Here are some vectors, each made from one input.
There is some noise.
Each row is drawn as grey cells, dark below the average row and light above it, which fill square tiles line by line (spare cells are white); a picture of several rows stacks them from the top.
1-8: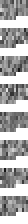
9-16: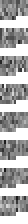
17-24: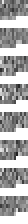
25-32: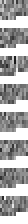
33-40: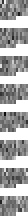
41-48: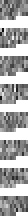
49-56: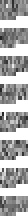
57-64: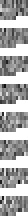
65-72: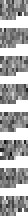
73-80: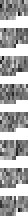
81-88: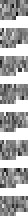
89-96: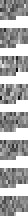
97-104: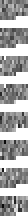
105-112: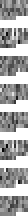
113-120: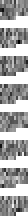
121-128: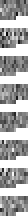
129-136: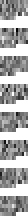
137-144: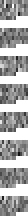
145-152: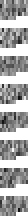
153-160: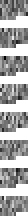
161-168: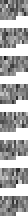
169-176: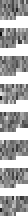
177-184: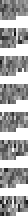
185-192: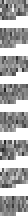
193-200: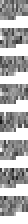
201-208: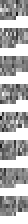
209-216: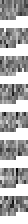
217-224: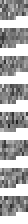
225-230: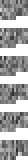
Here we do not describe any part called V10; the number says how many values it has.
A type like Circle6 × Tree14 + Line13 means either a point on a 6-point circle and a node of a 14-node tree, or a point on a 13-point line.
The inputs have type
(Line7 + V10) × Line14.
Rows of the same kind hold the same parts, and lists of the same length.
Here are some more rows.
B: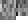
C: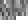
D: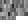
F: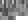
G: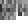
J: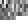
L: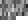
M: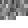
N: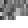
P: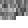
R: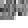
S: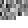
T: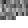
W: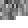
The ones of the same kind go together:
B, J, L, P, S, T
C, D, F, G, M, N, R, W

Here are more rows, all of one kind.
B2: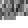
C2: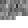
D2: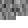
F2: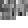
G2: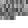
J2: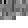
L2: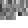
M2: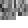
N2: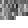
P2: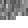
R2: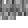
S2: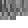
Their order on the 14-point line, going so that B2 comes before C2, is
L2, M2, F2, R2, G2, S2, D2, B2, J2, P2, C2, N2.
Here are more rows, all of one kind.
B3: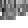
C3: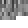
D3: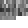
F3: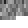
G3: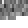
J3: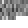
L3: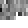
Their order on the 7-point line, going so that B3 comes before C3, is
L3, J3, G3, D3, B3, C3, F3.
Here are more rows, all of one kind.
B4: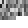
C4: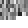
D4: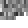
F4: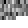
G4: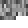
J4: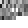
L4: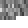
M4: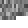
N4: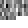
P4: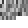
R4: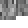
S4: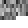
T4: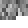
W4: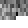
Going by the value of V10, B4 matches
J4, P4 and S4.
